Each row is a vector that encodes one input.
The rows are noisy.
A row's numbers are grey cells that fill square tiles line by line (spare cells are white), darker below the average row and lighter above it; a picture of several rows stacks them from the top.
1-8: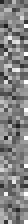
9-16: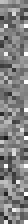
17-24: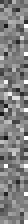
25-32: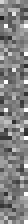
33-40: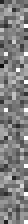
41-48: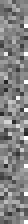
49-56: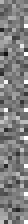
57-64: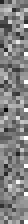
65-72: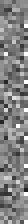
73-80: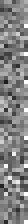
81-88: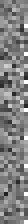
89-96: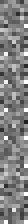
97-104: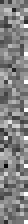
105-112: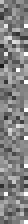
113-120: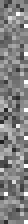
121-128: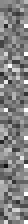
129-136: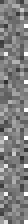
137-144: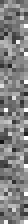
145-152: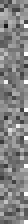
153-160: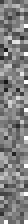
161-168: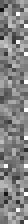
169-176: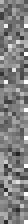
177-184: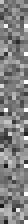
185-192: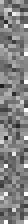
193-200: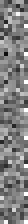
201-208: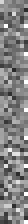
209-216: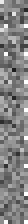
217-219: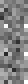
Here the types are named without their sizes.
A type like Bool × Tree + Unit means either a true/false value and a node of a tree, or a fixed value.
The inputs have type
Bool × Line.
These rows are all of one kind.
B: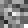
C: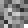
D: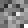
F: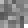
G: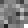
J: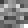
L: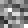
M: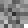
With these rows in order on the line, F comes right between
C and D.
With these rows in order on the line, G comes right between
J and M.
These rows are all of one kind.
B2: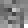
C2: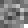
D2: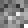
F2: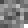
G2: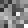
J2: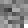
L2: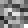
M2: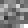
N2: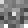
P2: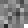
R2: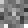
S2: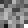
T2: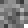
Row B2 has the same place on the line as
D2 and J2.
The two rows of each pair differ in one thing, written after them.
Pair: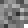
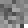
the place on the line
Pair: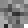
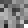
the true/false value
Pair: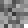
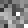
the true/false value
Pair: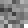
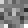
the place on the line
